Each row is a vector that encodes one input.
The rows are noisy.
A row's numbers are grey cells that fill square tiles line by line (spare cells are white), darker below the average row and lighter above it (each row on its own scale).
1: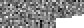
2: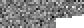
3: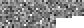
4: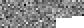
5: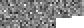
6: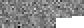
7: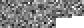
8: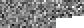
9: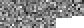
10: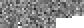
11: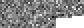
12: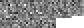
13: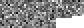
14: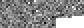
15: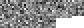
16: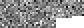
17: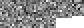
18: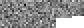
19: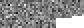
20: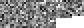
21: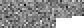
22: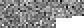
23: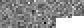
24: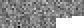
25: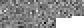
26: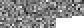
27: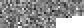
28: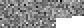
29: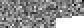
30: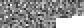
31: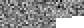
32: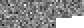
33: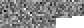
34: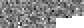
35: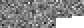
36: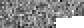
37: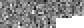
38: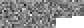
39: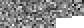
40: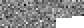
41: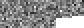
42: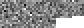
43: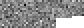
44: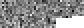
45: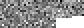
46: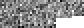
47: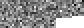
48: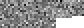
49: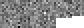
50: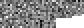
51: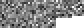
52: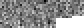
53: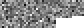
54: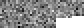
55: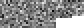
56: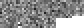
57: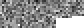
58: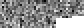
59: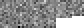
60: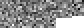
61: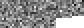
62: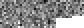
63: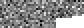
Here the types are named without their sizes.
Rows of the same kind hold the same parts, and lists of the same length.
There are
3 kinds of row.
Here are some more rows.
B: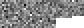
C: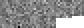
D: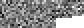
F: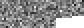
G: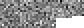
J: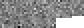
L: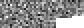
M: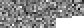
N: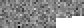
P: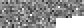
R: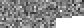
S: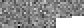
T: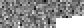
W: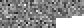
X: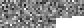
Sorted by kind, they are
B, G, P, T, X
C, D, J, L, N, S, W
F, M, R

